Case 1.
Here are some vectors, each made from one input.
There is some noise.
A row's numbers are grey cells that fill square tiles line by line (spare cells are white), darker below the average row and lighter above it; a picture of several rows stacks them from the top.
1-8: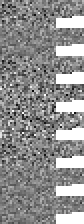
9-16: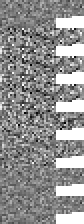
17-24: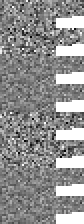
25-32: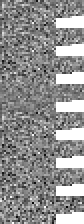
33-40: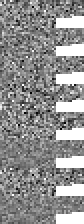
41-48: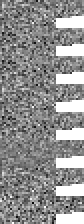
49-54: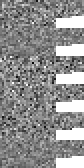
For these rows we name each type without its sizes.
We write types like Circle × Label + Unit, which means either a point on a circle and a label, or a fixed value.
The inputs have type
Tree.
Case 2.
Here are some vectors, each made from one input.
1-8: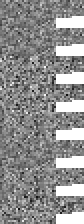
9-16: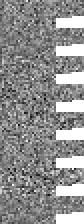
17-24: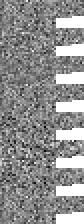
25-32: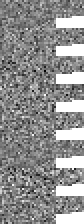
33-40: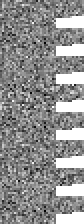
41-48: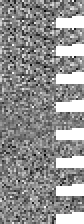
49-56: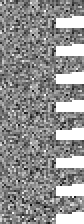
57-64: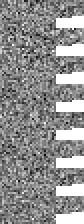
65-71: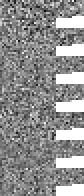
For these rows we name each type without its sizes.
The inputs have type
Tree.
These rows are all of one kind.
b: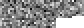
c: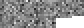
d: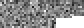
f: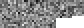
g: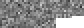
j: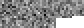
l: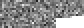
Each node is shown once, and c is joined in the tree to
d and g.
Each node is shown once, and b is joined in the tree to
j.
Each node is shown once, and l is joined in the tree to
f and g.
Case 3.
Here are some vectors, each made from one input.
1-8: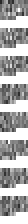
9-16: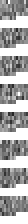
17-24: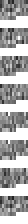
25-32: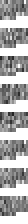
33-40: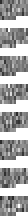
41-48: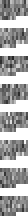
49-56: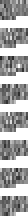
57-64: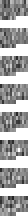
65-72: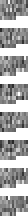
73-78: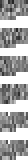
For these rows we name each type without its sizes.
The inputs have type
Line.
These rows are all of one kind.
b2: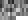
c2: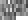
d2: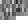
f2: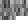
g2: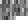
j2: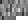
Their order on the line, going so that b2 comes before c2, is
b2, j2, f2, g2, d2, c2.
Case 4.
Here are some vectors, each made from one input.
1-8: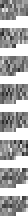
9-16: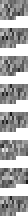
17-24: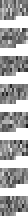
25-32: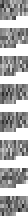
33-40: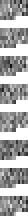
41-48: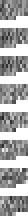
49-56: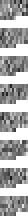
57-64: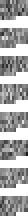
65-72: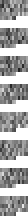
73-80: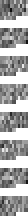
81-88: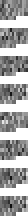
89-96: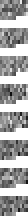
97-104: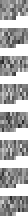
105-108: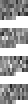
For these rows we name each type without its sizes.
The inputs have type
Bool × Bool × Bool × Bool.
